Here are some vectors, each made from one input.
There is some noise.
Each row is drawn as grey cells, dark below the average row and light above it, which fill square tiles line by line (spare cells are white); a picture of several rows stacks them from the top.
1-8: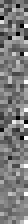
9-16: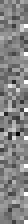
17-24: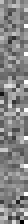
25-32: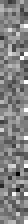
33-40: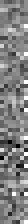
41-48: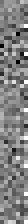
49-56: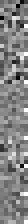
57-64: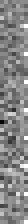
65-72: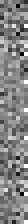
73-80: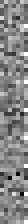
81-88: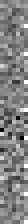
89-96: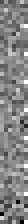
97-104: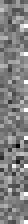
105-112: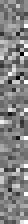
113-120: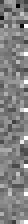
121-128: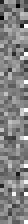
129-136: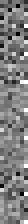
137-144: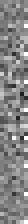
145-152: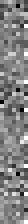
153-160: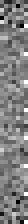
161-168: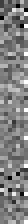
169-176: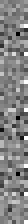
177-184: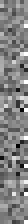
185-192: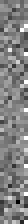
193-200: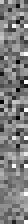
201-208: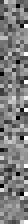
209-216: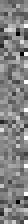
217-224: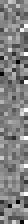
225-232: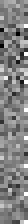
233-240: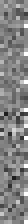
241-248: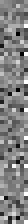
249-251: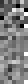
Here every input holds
either a node of an 11-node tree, or a node of a 16-node tree and four true/false values.
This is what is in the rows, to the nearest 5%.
About 25% of them hold a node of an 11-node tree. The rest hold a node of a 16-node tree and four true/false values.
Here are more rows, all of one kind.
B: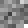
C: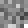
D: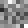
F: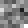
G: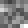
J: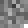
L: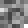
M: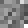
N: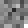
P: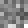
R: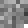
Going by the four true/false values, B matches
F, G and L.
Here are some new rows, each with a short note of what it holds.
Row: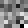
a node of an 11-node tree
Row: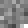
a node of a 16-node tree and four true/false values
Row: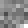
a node of a 16-node tree and four true/false values
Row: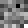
a node of an 11-node tree
